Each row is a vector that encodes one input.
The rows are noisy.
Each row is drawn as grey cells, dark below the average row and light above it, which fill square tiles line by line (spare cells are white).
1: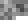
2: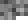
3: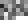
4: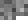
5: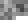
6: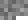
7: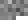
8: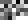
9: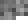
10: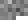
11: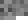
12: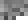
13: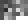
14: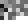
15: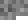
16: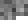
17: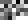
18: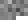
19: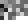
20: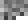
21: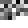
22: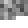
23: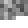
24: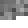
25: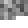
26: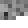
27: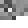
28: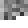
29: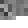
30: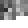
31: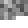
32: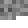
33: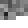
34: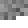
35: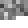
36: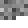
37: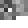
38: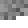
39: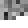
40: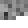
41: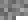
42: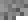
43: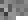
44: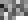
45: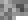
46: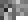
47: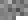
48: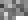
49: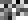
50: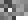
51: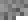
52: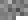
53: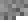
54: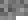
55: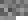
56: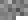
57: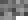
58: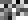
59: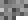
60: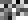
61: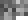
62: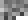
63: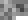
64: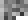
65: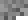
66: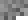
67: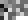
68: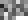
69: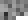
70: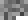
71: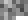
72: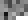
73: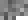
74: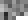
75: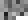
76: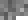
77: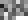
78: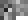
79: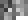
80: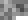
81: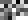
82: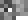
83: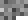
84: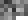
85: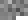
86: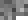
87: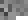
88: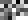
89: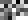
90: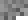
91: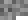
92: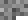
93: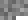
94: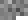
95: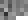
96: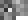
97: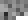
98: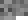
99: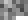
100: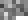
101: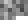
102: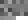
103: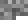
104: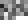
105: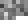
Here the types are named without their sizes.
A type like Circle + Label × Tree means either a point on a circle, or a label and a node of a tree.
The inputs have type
List(Line).
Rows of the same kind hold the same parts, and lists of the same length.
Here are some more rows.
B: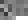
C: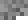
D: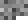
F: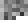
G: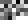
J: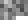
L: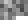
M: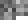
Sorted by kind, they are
B, M
C, D, F
G
J, L

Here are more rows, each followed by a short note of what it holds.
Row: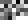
the empty list
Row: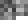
a list of three items
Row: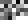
the empty list
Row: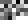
the empty list
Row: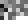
a list of one item
